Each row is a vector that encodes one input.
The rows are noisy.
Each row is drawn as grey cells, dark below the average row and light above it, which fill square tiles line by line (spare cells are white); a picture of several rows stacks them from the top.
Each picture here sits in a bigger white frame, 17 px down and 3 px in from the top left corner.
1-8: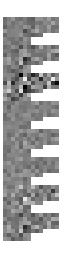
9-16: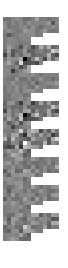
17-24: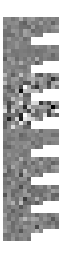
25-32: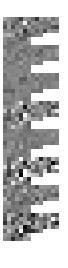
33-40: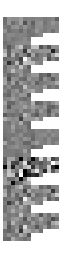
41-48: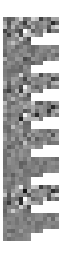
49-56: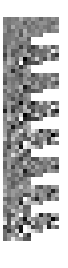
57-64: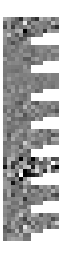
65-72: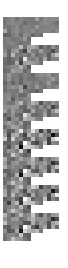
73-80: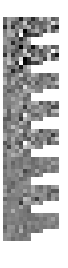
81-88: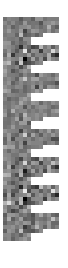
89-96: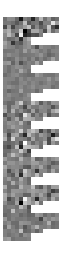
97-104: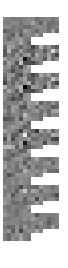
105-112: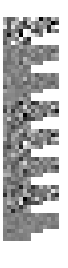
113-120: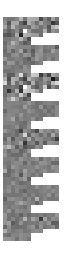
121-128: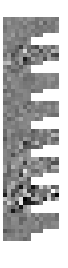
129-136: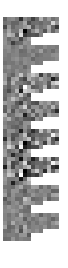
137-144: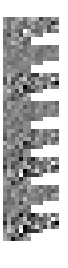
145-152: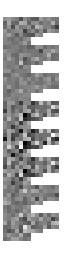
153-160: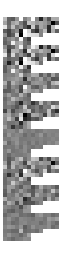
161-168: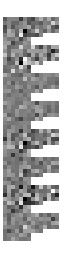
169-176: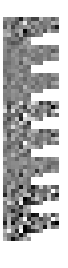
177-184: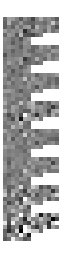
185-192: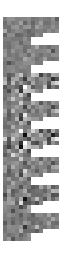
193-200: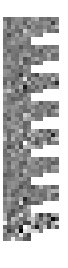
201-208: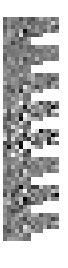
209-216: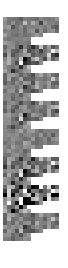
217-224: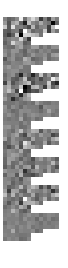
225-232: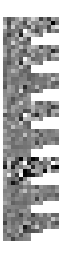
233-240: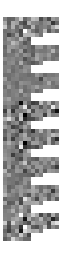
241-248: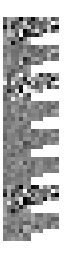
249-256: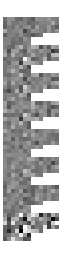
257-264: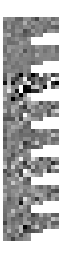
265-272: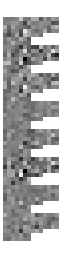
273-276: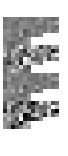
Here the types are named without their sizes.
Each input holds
a point on a circle, a point on a line and a true/false value, together with either a fixed value, or a node of a tree.
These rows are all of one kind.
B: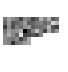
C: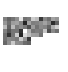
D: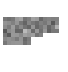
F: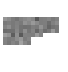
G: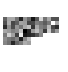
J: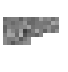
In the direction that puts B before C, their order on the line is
J, D, B, F, C, G.
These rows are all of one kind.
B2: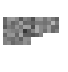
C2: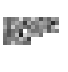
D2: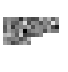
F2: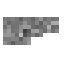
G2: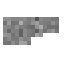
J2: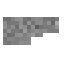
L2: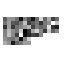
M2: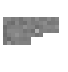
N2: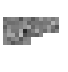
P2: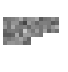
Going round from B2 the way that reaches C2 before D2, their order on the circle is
B2, M2, N2, C2, F2, J2, G2, L2, D2, P2.
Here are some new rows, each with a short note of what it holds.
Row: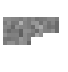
a point on a circle, a point on a line, a node of a tree and a true/false value
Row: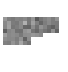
a point on a circle, a point on a line, a node of a tree and a true/false value
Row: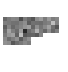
a point on a circle, a point on a line, a node of a tree and a true/false value
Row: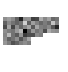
a point on a circle, a point on a line and a true/false value
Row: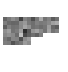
a point on a circle, a point on a line, a node of a tree and a true/false value
